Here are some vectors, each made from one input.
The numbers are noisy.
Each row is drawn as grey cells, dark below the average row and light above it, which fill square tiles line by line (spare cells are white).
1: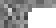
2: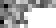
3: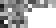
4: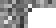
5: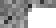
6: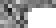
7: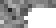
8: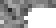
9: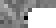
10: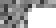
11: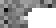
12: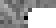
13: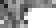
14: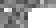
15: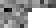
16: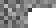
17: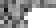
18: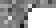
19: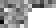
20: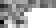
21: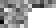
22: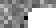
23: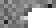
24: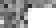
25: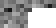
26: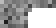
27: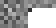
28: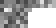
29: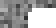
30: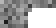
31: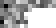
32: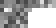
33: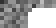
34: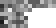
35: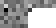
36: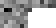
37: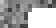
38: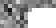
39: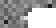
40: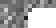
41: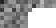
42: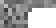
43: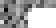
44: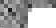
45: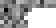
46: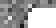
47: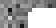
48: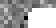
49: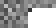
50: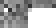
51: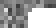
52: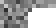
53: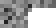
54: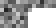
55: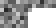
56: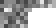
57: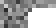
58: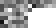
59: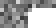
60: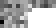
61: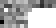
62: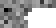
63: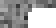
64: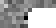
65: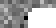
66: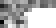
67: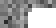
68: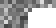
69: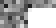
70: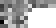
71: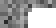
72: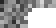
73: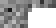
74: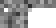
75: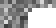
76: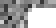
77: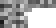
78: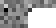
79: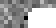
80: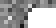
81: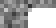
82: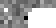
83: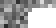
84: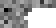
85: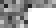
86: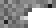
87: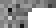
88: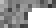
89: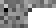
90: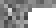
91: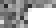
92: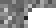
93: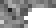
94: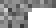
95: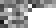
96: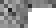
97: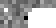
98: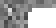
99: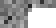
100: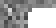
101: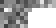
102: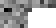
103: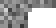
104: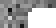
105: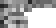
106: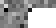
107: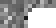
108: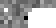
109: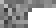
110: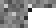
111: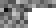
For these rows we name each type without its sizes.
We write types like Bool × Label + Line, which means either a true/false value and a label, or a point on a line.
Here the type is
(Bool × Bool × Bool × Bool + Line) × Line.
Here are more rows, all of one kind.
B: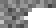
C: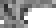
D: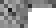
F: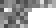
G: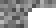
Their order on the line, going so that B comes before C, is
F, G, B, D, C.
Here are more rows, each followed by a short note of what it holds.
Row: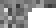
a point on a line and four true/false values
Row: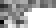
a point on each of two lines
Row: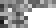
a point on each of two lines
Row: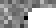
a point on a line and four true/false values
